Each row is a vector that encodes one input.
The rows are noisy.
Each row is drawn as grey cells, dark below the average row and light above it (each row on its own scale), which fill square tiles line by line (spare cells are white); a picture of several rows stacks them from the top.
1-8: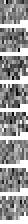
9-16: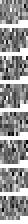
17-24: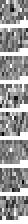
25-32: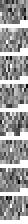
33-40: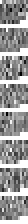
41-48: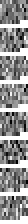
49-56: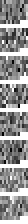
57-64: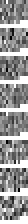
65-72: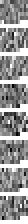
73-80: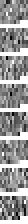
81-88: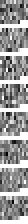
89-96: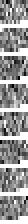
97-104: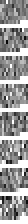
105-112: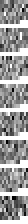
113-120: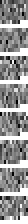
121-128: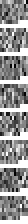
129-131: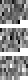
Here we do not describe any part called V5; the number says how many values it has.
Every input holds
a value of V5, together with either a point on a 6-point circle and a true/false value, or a fixed value.
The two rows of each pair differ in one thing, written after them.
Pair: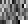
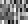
the value of V5
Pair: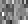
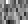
the place on the 6-point circle
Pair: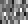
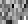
the place on the 6-point circle
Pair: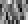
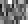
the place on the 6-point circle
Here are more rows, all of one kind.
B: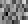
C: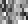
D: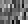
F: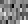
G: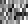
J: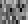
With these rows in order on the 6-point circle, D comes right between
C and J.
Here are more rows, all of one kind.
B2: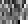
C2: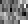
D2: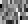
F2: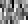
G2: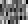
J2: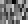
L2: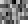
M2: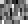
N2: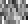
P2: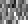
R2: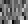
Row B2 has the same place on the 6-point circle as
C2, D2, P2 and R2.
